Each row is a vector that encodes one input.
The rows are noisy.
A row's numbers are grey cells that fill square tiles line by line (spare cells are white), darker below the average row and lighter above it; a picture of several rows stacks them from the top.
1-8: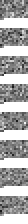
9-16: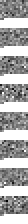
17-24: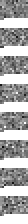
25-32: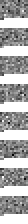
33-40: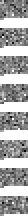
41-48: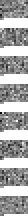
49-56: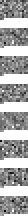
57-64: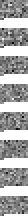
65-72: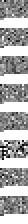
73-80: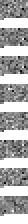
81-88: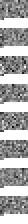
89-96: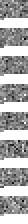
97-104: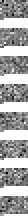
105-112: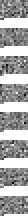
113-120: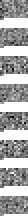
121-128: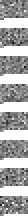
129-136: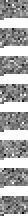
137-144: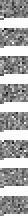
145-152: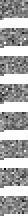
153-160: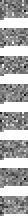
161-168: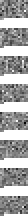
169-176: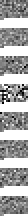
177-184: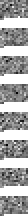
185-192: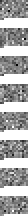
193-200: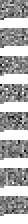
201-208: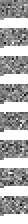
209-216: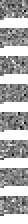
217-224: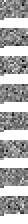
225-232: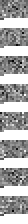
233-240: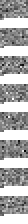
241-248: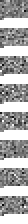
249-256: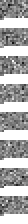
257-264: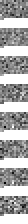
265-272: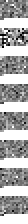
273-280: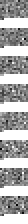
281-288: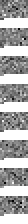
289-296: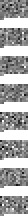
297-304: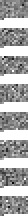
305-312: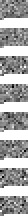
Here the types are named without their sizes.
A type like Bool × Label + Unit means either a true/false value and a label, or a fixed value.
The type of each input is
Circle × Label × Tree + Unit.
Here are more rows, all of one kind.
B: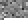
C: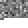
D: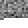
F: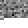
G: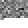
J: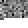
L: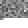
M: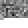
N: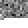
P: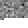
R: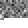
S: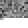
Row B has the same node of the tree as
C, G, M and N.
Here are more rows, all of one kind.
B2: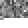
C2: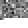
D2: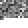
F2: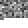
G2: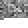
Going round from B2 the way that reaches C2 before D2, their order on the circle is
B2, C2, G2, F2, D2.
